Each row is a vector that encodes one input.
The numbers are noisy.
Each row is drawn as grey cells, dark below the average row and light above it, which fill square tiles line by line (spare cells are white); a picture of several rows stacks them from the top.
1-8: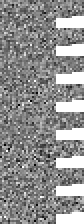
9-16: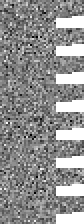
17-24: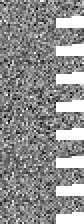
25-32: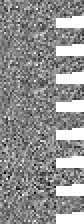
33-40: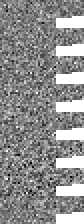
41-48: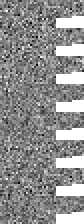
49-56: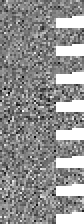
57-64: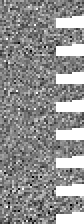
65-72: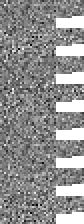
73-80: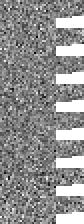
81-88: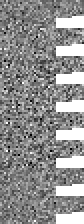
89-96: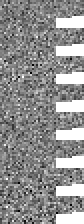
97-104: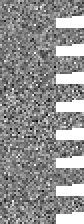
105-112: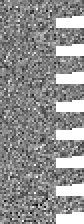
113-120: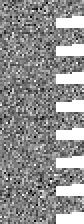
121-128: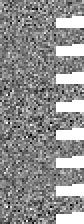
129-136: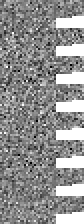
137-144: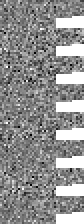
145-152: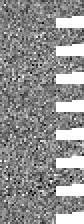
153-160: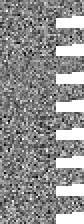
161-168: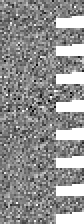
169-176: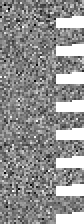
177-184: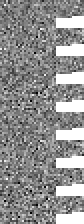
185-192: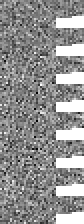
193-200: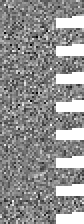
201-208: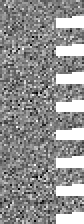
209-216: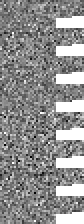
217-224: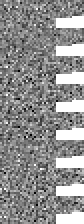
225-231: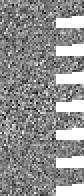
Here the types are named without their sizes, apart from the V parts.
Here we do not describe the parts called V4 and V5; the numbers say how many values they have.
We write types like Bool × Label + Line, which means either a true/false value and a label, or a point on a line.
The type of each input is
(Bool × V5 + V4) × Line.
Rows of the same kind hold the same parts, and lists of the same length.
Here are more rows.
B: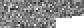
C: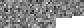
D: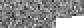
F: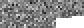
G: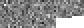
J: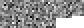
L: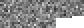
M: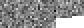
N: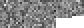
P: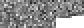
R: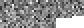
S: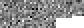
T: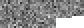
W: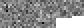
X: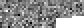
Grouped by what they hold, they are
B, C, D, F, G, L, M, N, P, T, W
J, R, S, X

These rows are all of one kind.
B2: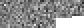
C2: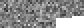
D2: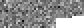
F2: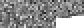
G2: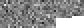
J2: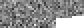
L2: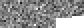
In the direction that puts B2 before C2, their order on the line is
L2, B2, C2, G2, D2, J2, F2.
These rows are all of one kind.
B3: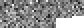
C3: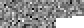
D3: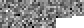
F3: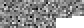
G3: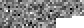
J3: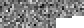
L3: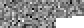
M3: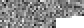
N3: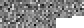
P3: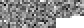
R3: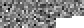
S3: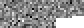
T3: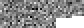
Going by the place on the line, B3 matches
C3, D3, L3 and S3.
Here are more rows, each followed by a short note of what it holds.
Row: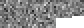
a point on a line, a true/false value and a value of V5
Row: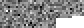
a point on a line and a value of V4
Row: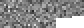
a point on a line, a true/false value and a value of V5
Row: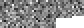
a point on a line and a value of V4
